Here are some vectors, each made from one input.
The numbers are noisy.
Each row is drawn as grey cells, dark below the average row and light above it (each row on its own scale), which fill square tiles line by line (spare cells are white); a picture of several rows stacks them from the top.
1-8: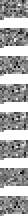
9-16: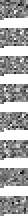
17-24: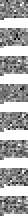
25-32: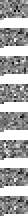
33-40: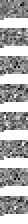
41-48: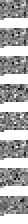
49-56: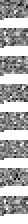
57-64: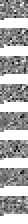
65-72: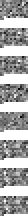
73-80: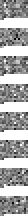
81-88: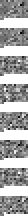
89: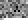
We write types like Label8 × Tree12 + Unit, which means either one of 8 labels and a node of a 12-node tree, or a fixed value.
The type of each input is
Label8.
